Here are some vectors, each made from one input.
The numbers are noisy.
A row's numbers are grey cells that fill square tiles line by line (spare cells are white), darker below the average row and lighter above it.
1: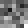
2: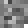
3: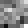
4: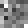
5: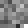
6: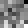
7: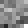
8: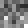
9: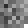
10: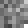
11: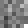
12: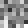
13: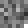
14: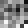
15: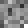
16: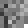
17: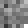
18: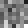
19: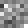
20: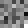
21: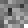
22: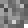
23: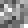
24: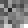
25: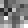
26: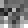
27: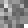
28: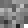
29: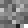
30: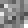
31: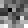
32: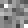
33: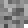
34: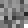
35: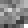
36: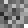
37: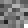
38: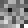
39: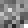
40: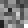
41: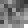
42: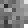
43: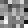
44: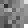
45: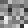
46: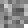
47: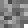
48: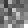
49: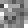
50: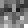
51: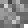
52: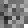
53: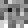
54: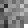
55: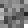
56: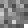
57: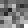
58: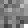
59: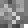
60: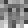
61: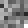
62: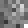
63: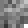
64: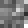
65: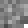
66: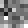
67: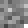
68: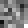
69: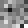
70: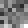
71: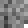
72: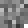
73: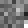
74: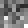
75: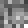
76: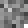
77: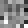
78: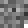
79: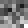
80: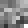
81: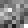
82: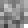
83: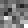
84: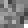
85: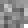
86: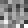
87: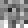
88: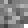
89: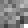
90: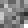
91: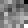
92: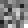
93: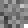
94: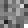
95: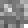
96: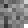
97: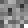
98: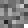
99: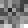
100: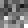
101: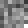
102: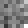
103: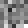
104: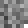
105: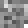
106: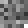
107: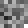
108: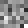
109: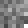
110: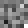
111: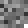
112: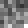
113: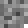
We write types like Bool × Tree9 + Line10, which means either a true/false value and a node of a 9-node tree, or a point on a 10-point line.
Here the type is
(Circle5 + Unit) × Line5 + Line3 × Line4.
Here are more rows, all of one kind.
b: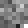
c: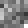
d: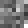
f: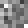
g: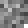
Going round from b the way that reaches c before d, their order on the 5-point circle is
b, g, c, d, f.
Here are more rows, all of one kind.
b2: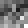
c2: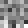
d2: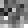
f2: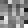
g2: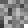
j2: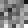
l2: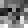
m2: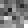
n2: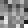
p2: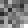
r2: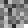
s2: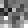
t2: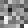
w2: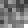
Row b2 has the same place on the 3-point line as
f2, n2 and w2.
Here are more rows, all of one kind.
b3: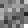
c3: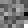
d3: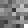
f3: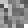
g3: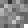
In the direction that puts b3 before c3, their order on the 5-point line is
f3, g3, b3, d3, c3.
